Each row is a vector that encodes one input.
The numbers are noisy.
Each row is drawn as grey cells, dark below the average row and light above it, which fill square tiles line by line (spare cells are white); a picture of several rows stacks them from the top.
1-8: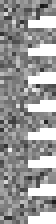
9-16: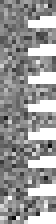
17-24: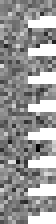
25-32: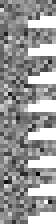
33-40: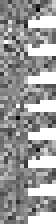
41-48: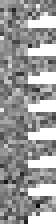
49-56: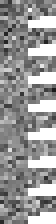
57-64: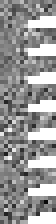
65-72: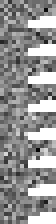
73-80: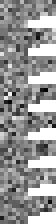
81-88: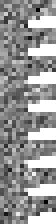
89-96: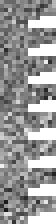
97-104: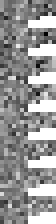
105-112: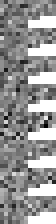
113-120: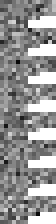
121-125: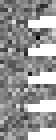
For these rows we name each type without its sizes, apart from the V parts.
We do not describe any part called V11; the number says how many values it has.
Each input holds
either a point on a line, or a node of a tree and a value of V11.
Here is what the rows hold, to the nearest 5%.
About 30% of them hold a point on a line. The rest hold a node of a tree and a value of V11.
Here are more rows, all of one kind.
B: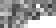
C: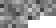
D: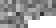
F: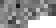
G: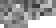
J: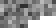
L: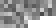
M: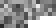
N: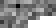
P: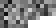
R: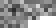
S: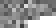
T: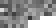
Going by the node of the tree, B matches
N and S.
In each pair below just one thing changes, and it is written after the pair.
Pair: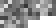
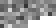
the value of V11
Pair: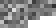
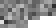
the node of the tree
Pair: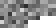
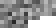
the node of the tree
